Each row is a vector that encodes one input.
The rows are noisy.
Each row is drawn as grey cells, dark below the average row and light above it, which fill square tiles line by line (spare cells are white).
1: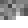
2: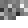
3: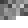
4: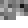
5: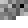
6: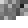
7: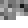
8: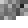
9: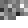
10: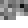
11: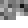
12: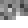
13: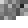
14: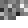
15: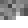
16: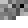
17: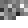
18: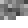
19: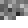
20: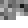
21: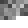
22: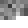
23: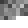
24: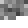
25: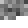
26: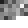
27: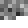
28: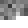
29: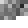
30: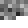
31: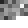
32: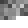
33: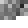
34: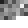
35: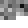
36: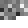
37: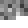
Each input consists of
a point on a 5-point line and a true/false value.
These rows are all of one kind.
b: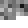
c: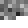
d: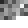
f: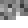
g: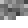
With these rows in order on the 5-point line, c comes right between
d and g.
